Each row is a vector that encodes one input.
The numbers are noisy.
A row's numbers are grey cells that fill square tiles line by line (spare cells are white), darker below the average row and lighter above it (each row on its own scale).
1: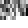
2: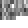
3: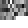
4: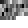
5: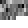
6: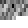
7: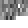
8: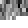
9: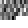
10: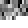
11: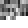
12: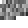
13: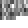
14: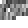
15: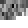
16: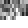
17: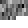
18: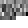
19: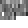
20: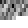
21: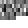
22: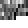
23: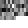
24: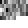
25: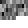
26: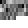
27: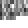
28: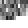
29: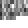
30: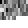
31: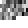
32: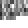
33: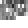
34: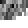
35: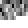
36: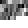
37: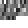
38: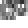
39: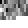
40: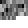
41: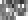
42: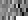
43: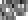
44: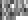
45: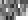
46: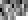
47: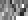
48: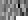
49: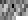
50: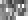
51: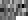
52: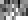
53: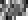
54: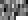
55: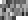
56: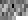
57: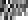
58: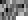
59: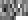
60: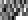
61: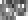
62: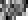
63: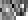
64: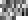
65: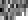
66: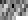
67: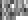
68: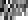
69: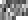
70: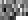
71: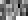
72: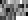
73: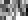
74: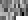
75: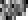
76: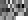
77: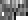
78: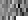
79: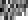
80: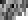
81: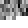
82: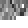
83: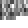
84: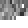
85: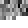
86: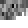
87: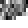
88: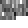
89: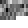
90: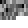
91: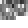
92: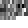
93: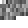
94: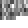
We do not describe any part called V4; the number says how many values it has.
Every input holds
a list of up to two items, each a true/false value and a value of V4.
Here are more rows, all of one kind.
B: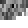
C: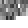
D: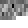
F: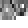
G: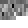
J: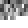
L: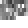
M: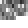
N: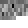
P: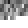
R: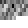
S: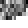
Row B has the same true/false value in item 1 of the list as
C and S.
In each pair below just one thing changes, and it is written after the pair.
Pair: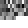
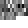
the true/false value in item 2 of the list
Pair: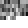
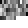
the value of V4 in item 1 of the list
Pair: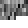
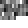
the true/false value in item 2 of the list
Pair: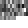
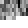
the true/false value in item 1 of the list
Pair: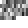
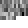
the value of V4 in item 1 of the list
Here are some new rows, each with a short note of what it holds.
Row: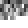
a list of one item
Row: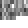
the empty list
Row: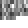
the empty list
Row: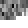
a list of one item
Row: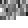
a list of two items
